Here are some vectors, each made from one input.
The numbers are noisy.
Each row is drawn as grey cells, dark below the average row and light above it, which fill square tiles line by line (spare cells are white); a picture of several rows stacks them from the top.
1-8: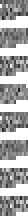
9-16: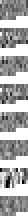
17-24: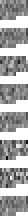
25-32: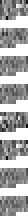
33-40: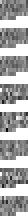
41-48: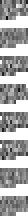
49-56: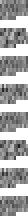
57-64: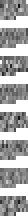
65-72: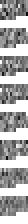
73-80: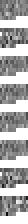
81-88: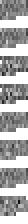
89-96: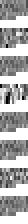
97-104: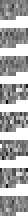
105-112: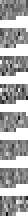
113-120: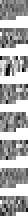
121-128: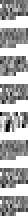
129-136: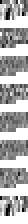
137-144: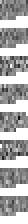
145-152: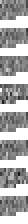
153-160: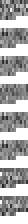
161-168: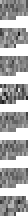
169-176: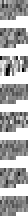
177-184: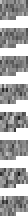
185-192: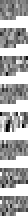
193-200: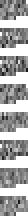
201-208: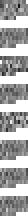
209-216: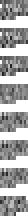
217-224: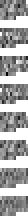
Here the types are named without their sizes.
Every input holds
either a fixed value, or a node of a tree.
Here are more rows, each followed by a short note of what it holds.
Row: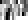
a fixed value
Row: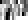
a fixed value
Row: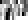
a fixed value
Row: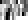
a fixed value
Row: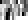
a fixed value
